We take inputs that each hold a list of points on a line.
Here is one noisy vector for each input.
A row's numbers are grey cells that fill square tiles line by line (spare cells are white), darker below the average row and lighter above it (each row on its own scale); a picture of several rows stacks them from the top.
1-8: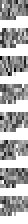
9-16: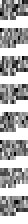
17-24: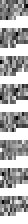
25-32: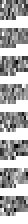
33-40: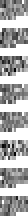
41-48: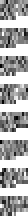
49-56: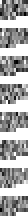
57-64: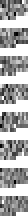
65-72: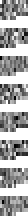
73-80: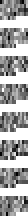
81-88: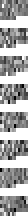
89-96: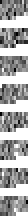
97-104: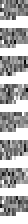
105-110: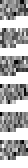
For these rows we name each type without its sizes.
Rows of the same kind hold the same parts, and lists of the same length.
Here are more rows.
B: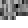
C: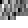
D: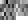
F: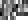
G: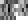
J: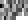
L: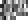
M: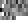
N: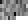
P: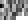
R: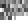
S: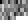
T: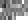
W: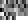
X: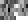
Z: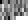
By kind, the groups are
B, F, L
C, N, R, S, T, Z
D, G, M, W, X
J, P

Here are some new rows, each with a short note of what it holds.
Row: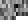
a list of one item
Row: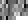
a list of two items
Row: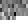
a list of three items
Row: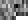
a list of one item
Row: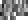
a list of one item
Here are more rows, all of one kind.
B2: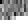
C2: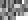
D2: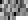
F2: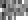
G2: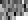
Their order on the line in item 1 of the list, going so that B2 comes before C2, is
D2, B2, G2, C2, F2.
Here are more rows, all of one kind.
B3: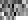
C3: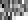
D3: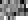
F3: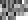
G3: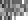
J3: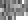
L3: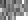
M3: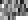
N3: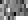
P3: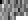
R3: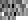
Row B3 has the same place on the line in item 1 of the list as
C3, F3, G3 and R3.
